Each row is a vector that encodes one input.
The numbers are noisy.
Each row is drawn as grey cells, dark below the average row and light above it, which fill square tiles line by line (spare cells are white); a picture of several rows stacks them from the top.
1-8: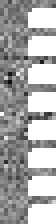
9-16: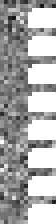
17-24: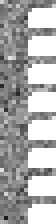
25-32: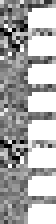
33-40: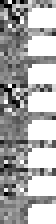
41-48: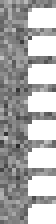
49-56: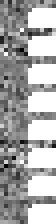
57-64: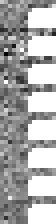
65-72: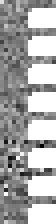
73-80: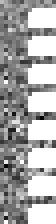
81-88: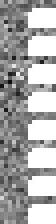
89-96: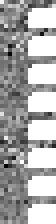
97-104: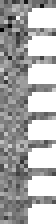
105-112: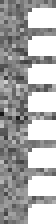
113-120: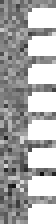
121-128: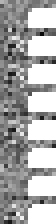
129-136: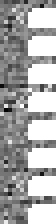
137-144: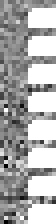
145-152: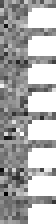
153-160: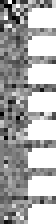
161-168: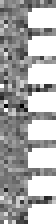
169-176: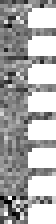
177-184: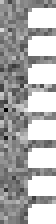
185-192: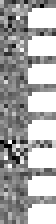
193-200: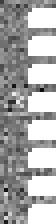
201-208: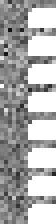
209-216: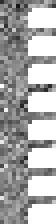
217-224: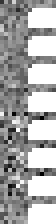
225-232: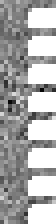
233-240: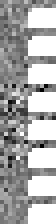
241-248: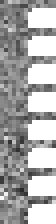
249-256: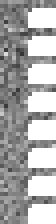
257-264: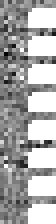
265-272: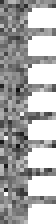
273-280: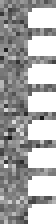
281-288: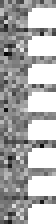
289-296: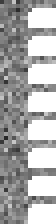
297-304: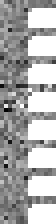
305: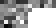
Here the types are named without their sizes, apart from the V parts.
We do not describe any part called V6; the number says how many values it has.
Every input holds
a list of items, each a point on a line and a value of V6.
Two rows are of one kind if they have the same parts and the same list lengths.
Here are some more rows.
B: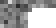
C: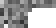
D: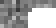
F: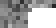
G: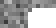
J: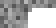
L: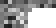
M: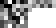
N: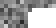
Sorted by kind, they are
B, C, D, F, G, N
J
L
M

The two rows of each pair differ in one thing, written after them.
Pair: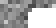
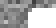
the value of V6 in item 1 of the list
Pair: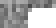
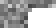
the place on the line in item 1 of the list
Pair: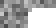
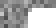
the value of V6 in item 1 of the list
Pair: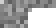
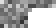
the place on the line in item 1 of the list
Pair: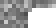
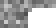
the place on the line in item 1 of the list
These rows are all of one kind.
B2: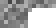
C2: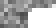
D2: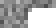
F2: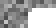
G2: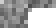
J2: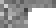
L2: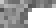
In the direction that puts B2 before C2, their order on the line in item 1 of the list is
F2, B2, C2, L2, G2, J2, D2.
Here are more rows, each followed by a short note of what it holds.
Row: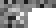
a list of one item
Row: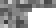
a list of three items
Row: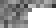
a list of three items
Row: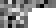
a list of one item
